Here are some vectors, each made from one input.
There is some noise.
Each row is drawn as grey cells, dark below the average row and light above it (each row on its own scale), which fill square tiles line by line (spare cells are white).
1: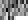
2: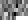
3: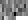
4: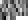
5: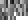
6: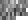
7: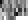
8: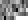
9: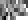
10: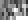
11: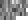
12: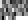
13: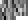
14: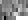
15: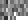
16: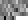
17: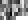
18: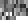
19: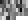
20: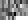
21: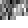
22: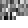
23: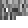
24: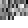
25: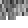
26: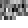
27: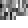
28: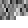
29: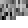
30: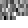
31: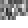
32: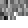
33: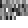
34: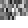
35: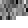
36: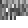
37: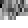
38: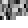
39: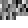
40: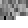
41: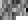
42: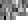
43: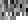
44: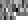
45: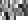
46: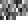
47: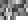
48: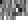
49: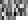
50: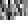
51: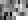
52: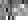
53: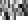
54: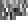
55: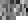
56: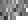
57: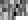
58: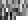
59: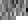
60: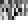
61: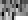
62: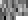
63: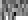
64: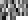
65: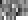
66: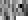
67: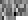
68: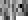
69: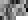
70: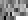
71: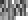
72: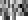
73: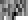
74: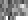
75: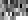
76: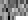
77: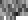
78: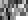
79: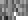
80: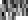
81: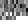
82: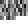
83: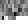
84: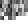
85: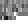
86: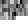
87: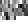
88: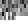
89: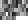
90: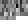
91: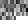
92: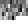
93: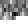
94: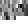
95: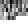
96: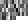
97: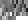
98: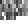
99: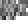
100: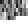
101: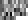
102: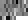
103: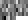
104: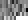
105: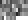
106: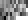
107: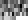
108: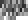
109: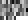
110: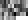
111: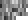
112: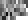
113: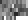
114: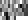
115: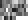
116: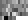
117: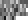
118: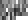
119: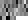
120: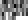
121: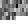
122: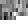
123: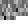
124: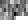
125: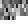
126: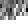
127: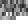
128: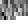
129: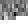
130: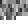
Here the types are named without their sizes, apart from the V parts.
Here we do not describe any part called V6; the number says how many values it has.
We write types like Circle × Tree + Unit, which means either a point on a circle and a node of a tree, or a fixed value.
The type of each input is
List(Line × V6).
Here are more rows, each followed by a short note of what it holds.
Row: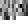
the empty list
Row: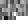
a list of one item
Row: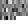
a list of one item
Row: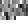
the empty list
